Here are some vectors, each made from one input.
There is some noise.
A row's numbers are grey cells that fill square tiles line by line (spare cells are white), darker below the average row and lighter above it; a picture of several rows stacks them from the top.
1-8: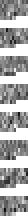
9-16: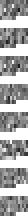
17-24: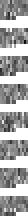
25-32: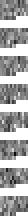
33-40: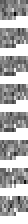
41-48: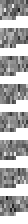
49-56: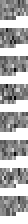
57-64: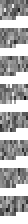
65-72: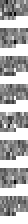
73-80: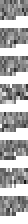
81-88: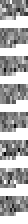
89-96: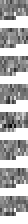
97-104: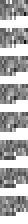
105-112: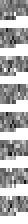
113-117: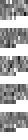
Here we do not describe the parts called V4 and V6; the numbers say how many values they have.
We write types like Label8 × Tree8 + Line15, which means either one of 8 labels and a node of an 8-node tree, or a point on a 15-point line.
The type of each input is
(Bool × Line5 + V6) × V4.
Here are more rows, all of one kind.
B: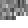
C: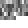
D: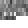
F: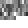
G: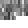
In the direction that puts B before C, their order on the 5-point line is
D, B, G, C, F.
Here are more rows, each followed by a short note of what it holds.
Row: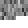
a value of V4 and a value of V6
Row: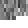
a point on a 5-point line, a true/false value and a value of V4
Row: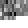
a value of V4 and a value of V6
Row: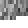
a value of V4 and a value of V6
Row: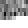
a value of V4 and a value of V6
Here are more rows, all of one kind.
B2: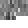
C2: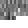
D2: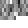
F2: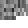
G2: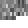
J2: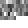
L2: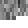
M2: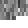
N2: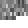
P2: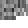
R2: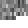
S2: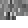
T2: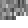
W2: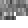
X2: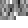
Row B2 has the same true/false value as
C2, J2, S2 and W2.
